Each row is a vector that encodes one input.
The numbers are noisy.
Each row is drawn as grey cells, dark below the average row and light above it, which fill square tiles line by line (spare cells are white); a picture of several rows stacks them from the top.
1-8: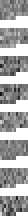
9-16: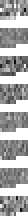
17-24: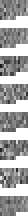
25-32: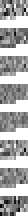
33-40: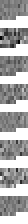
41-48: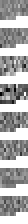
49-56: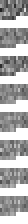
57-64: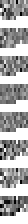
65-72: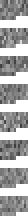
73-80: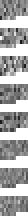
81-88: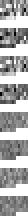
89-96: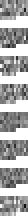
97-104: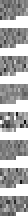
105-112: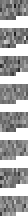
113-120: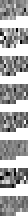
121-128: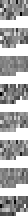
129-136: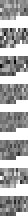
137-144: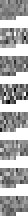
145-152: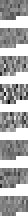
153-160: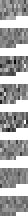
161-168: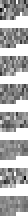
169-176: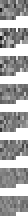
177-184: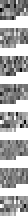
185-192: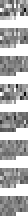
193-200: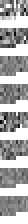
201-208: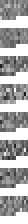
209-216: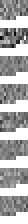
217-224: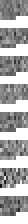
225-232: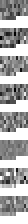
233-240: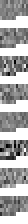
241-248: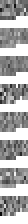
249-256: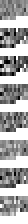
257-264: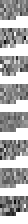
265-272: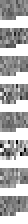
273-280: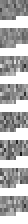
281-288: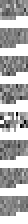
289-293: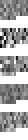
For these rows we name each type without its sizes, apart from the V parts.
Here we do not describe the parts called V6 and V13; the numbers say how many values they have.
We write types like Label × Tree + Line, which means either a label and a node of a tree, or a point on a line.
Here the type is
Bool × (Line + V6 × V13).
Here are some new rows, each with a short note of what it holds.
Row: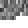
a point on a line and a true/false value
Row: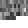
a point on a line and a true/false value
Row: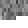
a point on a line and a true/false value
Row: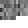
a true/false value, a value of V6 and a value of V13
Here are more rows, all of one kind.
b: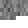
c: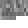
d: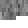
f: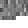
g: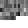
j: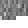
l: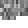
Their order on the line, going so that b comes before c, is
b, j, d, c, g, l, f.
